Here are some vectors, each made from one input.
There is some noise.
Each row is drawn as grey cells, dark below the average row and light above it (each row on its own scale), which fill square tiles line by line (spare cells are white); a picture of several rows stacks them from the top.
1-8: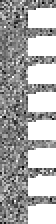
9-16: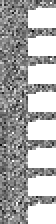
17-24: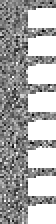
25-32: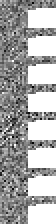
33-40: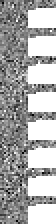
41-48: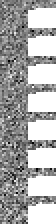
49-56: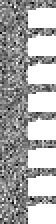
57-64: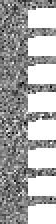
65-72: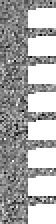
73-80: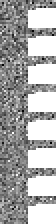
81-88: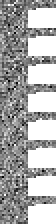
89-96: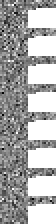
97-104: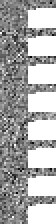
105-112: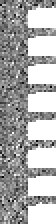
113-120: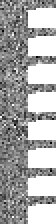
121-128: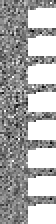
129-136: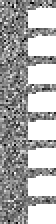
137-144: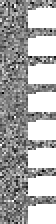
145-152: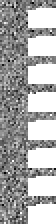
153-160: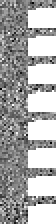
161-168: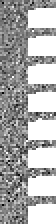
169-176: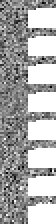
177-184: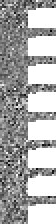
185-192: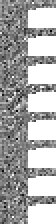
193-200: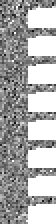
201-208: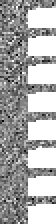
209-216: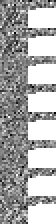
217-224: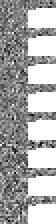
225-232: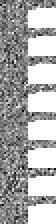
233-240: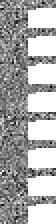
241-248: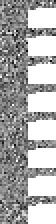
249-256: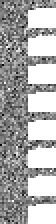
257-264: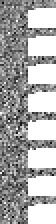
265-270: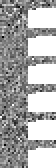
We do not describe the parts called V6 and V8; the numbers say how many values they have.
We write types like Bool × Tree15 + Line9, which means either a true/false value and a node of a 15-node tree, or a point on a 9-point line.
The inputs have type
((Bool × V8 + Unit) × Label11 + Tree9) × V6.
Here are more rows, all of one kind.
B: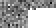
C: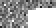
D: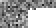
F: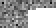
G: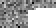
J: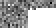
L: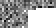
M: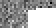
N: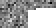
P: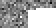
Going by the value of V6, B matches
D and J.
